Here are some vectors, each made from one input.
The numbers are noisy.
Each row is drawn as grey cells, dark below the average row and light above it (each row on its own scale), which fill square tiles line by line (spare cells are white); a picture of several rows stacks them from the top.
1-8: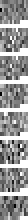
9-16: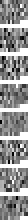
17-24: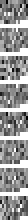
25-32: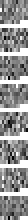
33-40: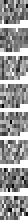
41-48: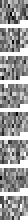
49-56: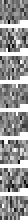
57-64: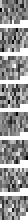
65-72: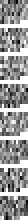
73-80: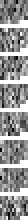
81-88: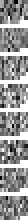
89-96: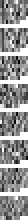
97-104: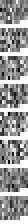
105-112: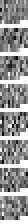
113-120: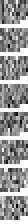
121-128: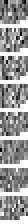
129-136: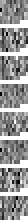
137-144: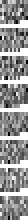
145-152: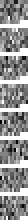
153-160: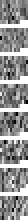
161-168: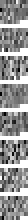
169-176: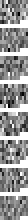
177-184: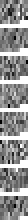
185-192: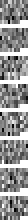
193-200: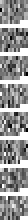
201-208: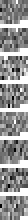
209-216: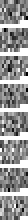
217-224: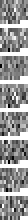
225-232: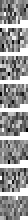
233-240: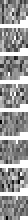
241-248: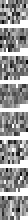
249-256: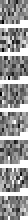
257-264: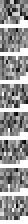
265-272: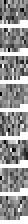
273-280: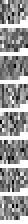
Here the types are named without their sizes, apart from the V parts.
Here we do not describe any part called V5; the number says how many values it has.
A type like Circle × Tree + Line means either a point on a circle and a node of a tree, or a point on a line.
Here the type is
Bool × (Tree + Unit) × V5.
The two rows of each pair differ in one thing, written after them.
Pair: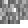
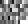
the value of V5
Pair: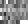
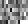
the value of V5
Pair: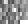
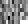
the value of V5
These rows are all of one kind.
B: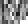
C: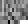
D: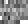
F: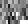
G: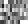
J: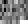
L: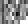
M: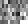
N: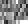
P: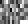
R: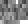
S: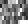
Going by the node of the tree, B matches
L, N, R and S.
